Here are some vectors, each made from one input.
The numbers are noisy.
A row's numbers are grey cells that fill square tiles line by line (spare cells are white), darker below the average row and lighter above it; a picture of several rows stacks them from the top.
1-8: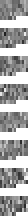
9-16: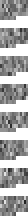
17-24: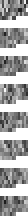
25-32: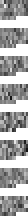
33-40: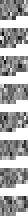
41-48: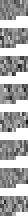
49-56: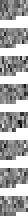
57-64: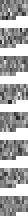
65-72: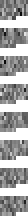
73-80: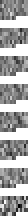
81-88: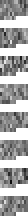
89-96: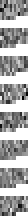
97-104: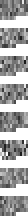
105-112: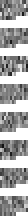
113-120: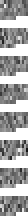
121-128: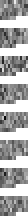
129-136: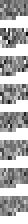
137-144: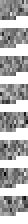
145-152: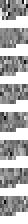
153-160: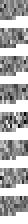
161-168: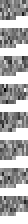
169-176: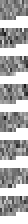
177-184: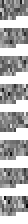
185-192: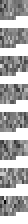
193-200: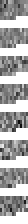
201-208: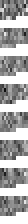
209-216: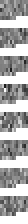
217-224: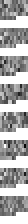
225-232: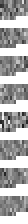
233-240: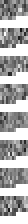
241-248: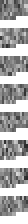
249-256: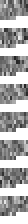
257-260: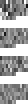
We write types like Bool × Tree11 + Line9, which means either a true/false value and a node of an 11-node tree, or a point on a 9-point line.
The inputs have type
List2(Line17).
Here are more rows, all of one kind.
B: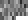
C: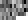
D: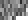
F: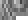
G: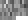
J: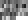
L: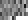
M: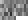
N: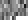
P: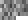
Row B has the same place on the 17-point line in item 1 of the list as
D, L and N.
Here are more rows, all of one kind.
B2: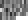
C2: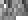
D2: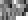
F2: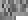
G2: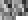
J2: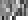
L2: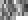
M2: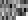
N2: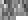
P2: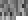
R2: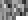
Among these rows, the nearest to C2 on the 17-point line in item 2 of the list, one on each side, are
B2 and D2.
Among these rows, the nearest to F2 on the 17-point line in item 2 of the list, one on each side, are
D2 and L2.
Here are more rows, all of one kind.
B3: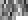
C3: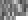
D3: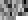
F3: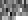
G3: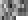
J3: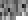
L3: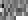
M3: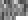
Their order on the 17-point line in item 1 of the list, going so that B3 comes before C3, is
D3, J3, L3, G3, B3, F3, M3, C3.
